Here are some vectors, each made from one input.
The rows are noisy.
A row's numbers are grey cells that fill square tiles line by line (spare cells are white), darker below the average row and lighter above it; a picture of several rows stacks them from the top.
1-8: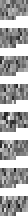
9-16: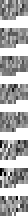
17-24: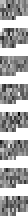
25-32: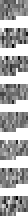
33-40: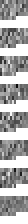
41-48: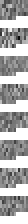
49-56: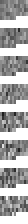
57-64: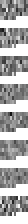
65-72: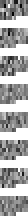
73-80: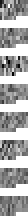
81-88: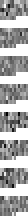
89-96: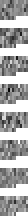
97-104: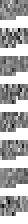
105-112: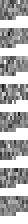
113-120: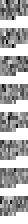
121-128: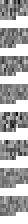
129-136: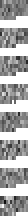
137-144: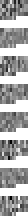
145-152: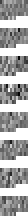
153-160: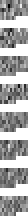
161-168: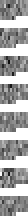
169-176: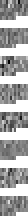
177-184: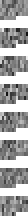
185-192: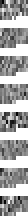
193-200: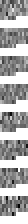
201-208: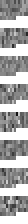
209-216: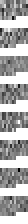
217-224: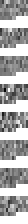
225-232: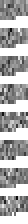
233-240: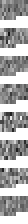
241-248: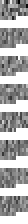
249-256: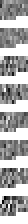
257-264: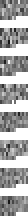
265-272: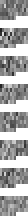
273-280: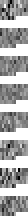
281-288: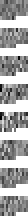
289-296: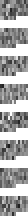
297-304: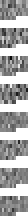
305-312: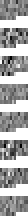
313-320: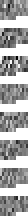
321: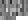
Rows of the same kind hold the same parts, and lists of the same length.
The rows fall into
2 kinds.
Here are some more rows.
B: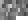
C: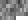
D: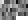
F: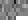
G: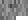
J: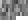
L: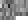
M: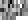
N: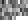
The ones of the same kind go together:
B, D, M
C, F, G, J, L, N

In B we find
three true/false values.
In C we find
a node of each of two 13-node trees.
